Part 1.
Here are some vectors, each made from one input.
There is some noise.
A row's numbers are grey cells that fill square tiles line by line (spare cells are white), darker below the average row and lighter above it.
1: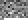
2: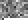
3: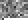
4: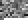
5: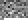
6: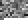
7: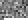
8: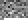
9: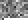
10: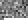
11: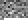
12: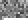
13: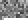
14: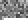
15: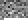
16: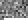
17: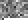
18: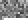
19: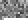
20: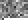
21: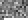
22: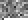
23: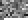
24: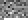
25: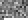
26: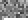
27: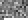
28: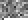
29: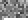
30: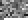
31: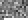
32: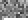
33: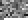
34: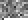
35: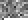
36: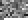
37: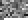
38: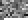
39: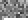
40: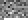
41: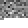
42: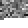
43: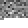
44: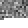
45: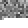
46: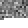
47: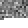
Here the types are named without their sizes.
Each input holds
a label.
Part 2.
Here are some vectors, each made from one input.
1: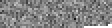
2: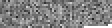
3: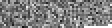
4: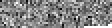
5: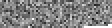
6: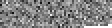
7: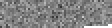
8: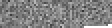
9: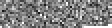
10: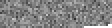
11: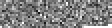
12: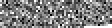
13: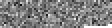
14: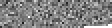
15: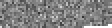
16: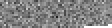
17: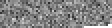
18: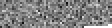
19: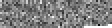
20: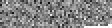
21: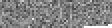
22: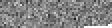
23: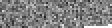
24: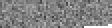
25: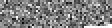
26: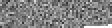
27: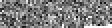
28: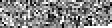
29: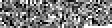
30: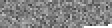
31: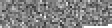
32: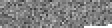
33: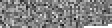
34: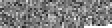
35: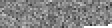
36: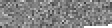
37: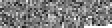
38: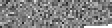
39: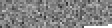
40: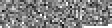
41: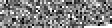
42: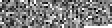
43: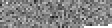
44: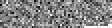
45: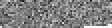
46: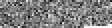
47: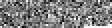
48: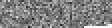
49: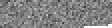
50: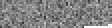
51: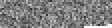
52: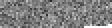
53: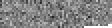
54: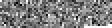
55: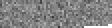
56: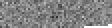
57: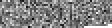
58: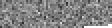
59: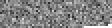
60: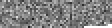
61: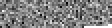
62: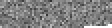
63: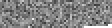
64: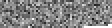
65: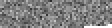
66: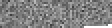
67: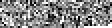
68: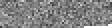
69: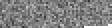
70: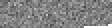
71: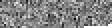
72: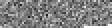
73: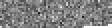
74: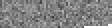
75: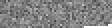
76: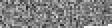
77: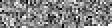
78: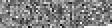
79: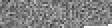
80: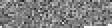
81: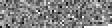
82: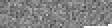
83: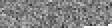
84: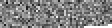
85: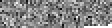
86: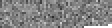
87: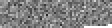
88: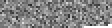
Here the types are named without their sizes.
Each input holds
three true/false values.
